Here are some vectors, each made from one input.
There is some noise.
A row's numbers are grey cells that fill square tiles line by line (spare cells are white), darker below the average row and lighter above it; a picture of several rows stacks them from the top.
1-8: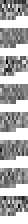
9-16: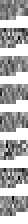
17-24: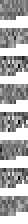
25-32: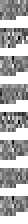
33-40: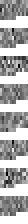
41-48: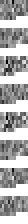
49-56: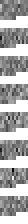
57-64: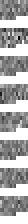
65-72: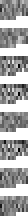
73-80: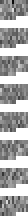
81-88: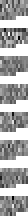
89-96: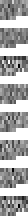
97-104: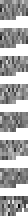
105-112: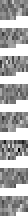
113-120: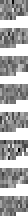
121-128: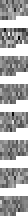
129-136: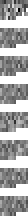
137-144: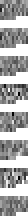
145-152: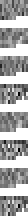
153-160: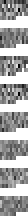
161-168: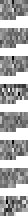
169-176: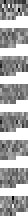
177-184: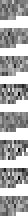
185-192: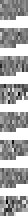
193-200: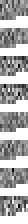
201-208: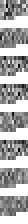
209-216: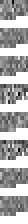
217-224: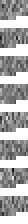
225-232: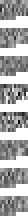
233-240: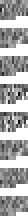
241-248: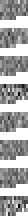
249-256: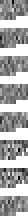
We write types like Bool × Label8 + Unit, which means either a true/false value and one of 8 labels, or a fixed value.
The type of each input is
Line7 + List2(Line4 + Line5).
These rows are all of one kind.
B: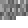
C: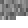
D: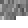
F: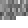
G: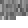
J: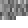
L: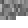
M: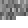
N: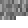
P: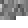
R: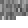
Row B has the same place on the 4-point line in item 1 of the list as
F, J and M.
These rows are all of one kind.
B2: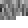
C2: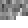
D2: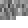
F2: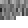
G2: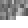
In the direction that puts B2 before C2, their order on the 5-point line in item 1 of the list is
F2, B2, D2, G2, C2.
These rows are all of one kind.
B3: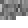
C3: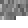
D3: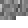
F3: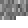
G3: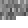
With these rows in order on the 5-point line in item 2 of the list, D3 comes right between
B3 and F3.
